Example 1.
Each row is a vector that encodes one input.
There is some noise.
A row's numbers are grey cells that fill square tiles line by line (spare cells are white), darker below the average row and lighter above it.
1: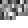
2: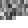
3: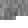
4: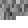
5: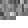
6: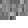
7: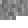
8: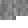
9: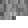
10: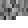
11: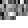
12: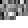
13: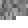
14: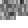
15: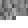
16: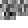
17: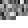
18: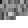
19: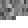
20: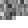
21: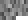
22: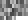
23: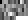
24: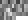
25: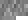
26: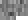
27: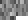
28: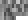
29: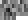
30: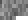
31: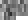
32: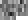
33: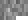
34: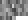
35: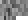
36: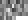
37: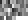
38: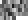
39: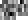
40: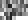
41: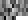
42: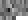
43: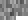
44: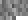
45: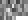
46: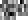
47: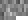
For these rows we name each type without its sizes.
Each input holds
a point on a line, together with either a fixed value, or a node of a tree.
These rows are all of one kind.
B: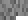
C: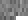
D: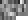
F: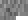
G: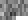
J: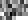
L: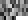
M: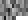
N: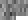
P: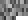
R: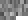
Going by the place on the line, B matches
L, M, N and P.
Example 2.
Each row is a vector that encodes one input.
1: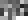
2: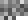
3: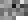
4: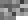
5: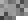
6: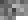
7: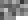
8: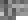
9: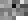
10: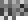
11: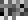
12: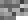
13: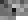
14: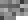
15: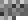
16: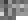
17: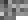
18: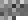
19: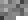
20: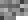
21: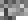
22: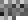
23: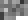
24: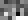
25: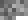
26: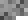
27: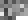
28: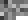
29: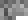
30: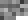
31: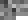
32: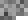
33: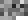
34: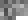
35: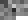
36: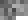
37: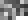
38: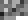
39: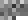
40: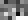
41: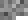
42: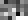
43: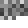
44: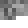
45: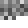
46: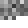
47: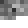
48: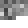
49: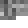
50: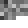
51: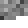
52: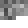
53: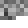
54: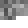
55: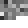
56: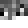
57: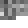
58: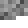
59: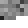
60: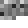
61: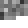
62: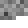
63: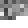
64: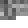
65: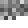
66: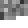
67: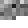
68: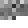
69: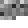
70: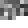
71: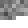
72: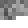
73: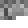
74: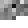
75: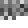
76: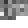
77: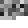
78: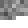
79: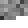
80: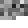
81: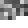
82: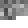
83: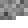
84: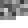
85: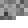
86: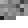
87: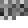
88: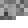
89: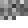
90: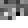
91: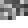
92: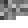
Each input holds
either a point on a 7-point line, or a point on a 12-point line.
